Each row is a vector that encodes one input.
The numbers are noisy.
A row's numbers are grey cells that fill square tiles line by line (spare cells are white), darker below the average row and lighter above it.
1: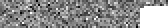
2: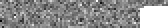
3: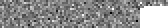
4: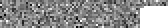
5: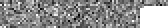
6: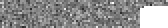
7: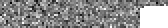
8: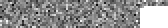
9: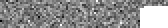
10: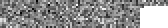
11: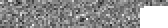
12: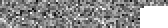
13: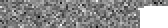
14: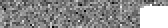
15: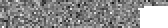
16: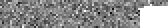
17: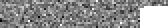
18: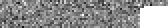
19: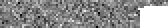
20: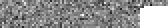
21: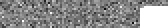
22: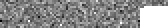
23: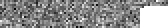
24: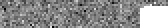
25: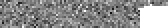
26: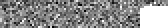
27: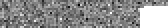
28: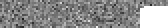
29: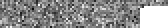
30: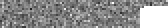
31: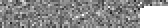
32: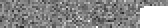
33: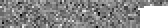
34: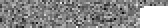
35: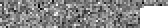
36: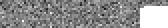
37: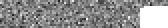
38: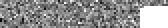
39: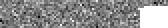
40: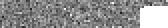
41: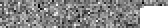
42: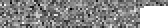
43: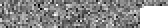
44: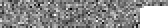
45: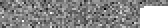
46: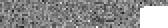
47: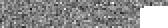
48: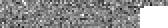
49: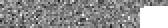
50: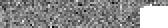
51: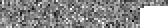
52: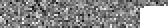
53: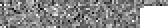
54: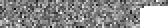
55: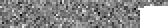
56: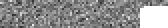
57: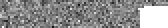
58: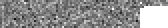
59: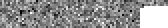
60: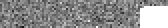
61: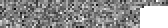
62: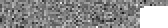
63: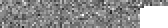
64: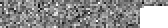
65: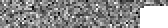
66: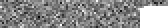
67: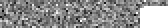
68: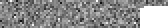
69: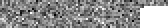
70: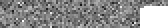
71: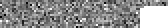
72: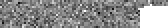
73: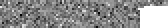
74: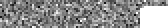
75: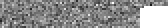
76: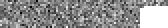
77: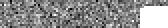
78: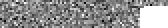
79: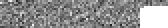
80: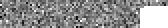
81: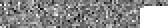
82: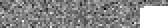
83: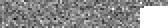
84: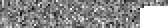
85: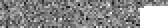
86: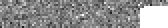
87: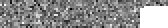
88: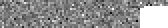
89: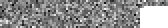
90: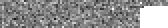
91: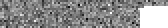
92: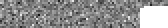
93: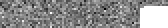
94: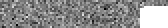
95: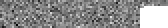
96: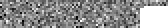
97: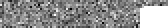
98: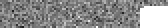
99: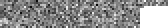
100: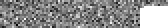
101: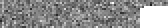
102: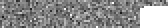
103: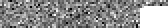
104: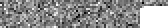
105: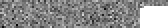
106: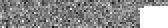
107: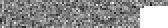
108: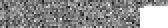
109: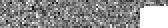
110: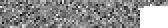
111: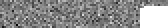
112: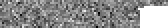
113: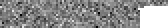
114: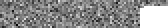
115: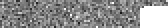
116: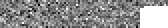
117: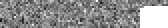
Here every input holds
either a point on a 4-point line and a point on a 6-point line, or a point on a 16-point line.
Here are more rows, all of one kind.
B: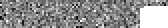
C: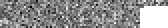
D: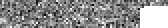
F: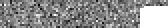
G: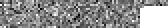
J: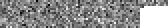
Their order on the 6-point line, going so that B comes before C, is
G, B, F, C, J, D.
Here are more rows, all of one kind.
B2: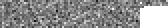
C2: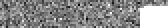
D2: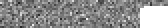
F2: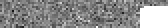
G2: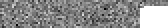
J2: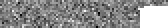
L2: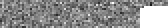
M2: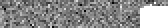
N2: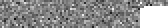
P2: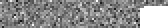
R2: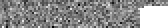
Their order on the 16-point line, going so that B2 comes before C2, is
J2, P2, D2, N2, B2, L2, F2, G2, M2, R2, C2.
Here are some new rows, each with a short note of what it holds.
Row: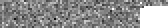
a point on a 16-point line
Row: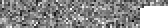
a point on a 4-point line and a point on a 6-point line
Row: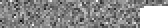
a point on a 16-point line
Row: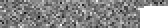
a point on a 16-point line
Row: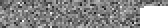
a point on a 16-point line
